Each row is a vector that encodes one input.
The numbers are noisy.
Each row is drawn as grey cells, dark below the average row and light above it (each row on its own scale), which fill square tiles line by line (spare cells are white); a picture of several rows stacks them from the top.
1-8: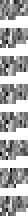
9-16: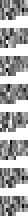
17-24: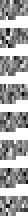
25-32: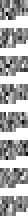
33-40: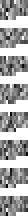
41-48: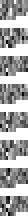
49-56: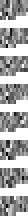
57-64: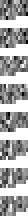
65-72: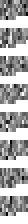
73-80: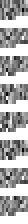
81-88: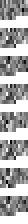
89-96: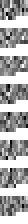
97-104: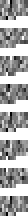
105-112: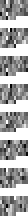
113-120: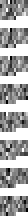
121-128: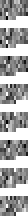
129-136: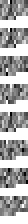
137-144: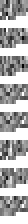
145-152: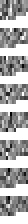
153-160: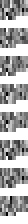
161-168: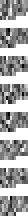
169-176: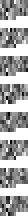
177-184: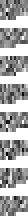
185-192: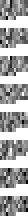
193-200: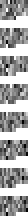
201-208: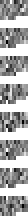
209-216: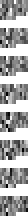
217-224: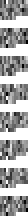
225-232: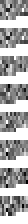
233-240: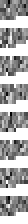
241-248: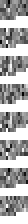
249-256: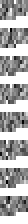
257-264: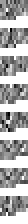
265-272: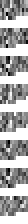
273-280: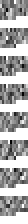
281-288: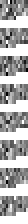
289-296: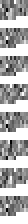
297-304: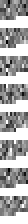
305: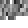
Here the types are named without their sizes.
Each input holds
a label.
